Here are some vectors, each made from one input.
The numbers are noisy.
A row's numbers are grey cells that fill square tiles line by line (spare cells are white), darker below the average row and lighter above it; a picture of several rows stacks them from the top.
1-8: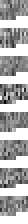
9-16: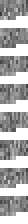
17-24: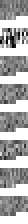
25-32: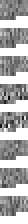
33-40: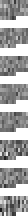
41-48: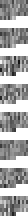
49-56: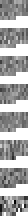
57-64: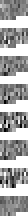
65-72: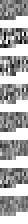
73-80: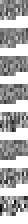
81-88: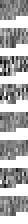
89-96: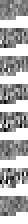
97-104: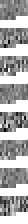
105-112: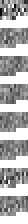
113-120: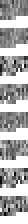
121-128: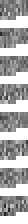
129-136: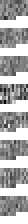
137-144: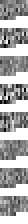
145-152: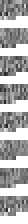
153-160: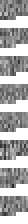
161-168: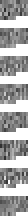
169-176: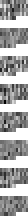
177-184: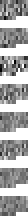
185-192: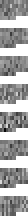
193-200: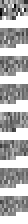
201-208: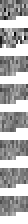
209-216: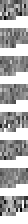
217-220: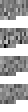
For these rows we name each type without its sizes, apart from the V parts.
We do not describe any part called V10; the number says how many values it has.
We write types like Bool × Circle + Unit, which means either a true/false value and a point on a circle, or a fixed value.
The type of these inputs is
List(Line × V10).
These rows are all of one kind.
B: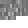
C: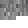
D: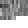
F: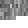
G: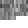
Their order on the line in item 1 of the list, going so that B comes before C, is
F, G, D, B, C.
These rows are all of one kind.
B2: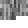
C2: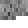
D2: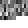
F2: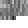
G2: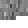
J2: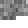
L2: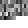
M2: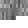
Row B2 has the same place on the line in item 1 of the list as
J2 and L2.
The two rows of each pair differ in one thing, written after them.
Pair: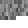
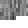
the place on the line in item 1 of the list
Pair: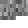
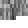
the value of V10 in item 2 of the list
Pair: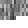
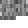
the place on the line in item 2 of the list
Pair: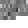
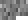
the value of V10 in item 1 of the list
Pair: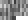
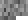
the place on the line in item 1 of the list
